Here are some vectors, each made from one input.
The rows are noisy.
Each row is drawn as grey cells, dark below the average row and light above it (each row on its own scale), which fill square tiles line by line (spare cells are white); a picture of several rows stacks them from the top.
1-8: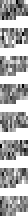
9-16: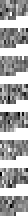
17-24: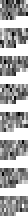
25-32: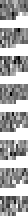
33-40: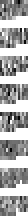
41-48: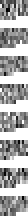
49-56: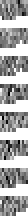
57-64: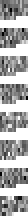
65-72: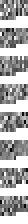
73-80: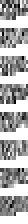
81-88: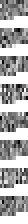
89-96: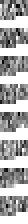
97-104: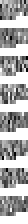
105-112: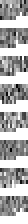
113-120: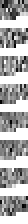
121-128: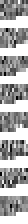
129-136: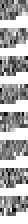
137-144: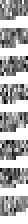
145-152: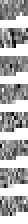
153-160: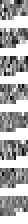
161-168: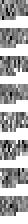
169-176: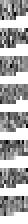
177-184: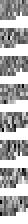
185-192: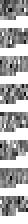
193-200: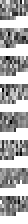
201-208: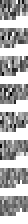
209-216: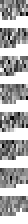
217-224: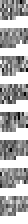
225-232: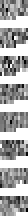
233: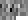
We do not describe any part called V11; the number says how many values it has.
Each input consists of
one of 9 labels, together with either a point on a 13-point line, or a value of V11.
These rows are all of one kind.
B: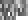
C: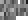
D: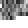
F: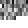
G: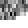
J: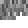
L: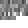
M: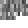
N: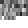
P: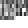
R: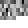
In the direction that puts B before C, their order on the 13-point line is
G, B, M, R, L, N, F, P, D, J, C.
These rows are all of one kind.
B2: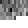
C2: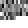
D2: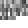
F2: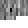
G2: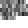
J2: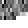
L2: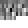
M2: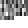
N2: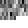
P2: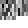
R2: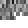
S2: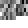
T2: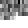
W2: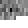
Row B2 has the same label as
F2, L2 and W2.
